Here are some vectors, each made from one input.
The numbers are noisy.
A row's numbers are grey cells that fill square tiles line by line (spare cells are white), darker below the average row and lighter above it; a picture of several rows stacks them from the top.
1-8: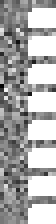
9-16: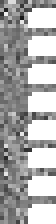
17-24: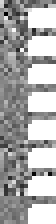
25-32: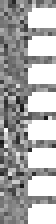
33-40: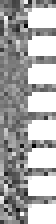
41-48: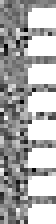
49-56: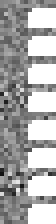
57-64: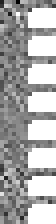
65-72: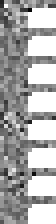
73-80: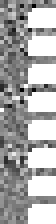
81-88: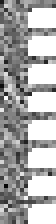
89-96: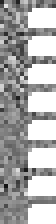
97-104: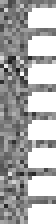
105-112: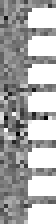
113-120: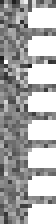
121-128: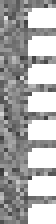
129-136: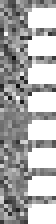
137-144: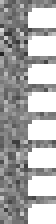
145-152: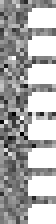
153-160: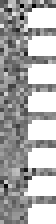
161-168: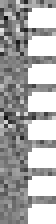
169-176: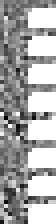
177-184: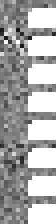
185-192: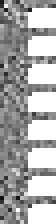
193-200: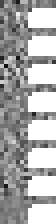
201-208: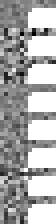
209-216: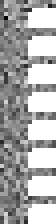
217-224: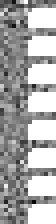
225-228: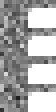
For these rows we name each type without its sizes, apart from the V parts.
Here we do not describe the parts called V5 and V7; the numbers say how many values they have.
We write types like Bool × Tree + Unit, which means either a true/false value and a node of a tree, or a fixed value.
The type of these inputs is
(Bool × Bool × Bool × Bool + V5) × Line + V7.
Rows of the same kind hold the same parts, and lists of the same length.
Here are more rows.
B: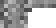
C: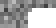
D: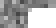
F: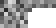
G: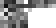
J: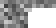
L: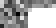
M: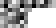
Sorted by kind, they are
B, C, D, F, L
G, M
J

